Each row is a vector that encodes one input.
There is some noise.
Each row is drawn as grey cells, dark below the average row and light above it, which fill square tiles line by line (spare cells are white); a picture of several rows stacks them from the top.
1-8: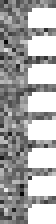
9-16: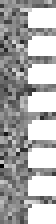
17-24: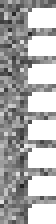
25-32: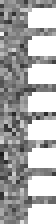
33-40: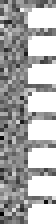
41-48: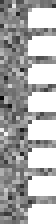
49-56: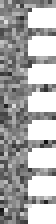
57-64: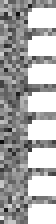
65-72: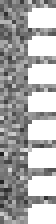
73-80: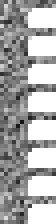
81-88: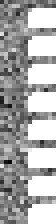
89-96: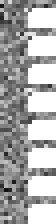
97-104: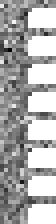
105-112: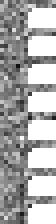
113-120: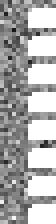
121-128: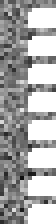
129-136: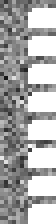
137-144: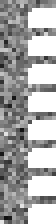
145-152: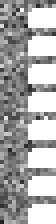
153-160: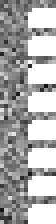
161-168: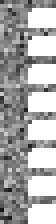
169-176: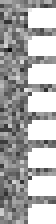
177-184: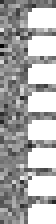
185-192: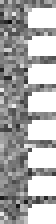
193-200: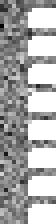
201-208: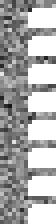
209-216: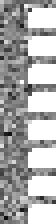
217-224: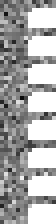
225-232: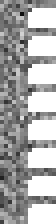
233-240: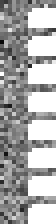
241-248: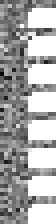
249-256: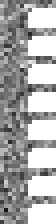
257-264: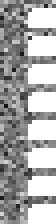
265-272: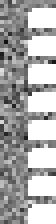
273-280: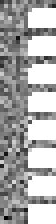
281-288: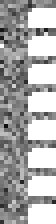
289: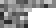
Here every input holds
either a point on a 6-point circle, or one of 6 labels, or three true/false values.
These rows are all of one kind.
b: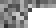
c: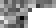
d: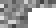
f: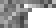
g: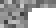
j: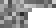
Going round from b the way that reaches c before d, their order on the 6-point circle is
b, j, f, c, d, g.
